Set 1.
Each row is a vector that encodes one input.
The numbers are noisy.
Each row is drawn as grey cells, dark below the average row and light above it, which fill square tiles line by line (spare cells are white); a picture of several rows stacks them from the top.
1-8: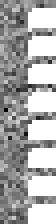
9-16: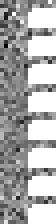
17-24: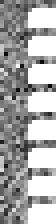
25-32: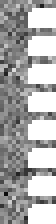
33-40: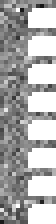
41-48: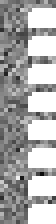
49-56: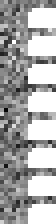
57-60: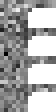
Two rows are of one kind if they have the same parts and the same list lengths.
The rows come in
3 kinds.
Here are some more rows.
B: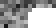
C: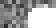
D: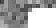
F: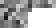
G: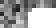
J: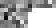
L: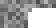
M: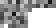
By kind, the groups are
B, G, L, M
C, D
F, J

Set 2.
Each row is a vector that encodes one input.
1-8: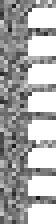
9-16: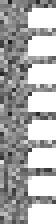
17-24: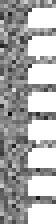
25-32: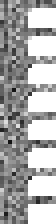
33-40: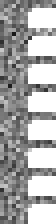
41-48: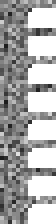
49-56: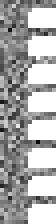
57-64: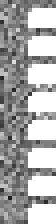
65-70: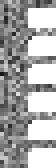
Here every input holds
either a point on a 6-point line, or a point on a 9-point line.
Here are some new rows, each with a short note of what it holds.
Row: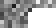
a point on a 6-point line
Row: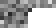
a point on a 6-point line
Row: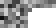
a point on a 6-point line
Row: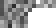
a point on a 6-point line
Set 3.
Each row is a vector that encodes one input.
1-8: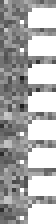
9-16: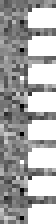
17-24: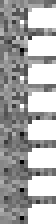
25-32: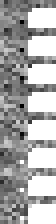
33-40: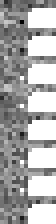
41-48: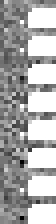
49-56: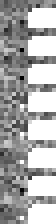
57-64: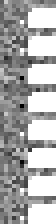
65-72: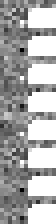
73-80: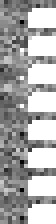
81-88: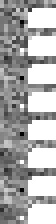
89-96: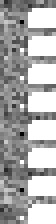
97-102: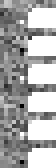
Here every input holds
a point on a 4-point line and a true/false value.
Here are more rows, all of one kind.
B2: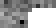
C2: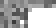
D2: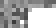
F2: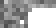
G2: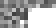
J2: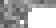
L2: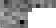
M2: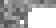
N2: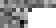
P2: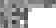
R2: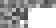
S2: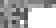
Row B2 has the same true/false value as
L2 and N2.
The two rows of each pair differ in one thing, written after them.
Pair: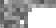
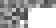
the place on the 4-point line
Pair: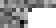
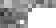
the true/false value
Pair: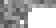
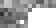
the place on the 4-point line
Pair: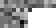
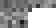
the place on the 4-point line
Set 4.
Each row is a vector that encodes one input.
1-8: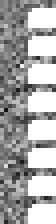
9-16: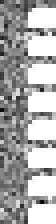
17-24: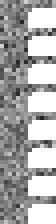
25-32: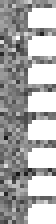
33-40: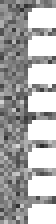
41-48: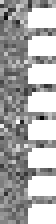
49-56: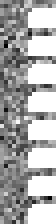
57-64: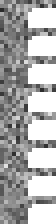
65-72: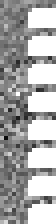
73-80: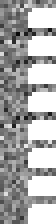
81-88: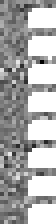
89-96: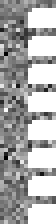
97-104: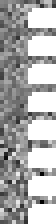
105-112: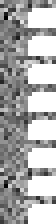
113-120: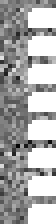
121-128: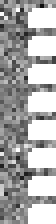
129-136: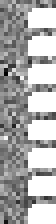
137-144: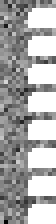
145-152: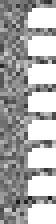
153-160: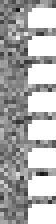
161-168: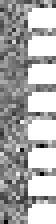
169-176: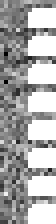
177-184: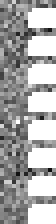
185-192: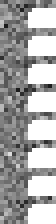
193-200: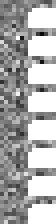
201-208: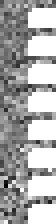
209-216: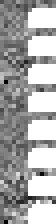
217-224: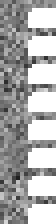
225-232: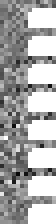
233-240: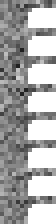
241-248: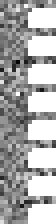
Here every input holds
a list of up to two points on an 11-point line.
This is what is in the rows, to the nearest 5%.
All of them are lists of up to two points on an 11-point line: about 5% are empty, 30% hold one and 65% two.
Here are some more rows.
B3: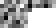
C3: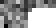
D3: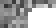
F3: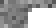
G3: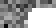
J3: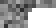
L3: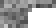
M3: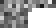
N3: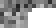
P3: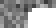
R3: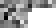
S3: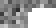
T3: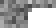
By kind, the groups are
B3, R3
C3, D3, F3, G3, J3, L3, M3, P3, T3
N3, S3

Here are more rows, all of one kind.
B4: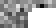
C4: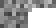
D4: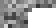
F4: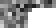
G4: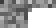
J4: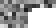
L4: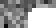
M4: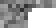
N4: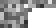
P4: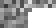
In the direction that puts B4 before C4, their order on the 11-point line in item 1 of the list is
N4, B4, D4, C4, P4, G4, J4, M4, F4, L4.
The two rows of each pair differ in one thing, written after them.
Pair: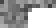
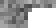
the place on the 11-point line in item 2 of the list
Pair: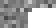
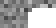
the place on the 11-point line in item 1 of the list
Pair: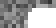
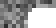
the place on the 11-point line in item 1 of the list
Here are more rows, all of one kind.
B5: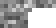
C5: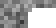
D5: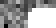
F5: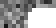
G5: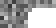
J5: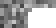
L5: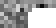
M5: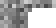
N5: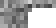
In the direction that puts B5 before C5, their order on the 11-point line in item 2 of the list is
B5, J5, F5, D5, C5, G5, L5, N5, M5.
